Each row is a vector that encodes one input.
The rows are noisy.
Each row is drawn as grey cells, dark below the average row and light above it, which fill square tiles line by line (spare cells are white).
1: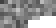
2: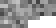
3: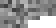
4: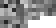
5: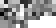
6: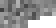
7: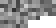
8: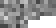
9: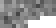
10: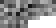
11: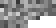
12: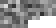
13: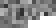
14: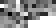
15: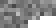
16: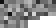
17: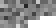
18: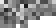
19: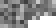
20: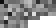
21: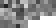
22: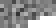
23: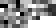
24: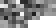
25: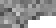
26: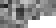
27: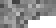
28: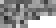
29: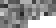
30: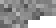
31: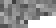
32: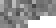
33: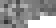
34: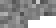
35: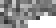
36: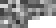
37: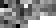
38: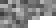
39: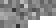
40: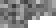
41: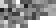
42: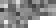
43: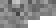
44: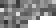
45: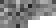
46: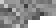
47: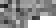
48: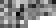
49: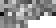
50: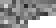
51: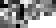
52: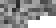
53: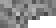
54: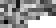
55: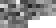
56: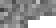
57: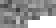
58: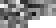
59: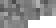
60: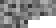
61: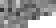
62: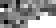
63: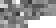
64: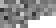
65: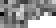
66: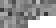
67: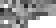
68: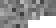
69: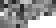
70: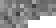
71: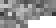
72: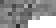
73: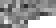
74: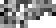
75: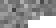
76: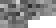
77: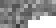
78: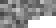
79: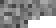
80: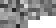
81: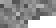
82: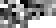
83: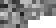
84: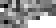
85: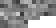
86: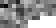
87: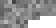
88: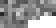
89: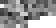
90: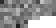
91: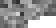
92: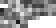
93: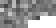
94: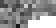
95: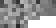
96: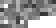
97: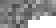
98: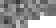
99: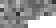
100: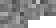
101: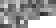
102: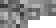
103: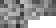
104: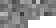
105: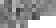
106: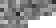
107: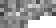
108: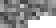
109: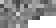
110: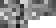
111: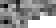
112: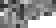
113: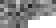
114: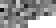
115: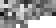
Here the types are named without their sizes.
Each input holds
a list of points on a line.
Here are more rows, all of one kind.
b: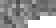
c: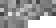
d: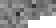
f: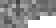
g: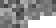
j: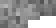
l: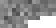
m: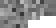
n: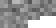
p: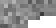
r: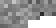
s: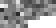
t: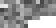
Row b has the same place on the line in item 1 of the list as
d, f and g.
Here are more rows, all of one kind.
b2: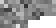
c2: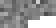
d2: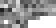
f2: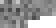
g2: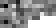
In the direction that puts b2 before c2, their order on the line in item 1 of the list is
d2, b2, c2, f2, g2.
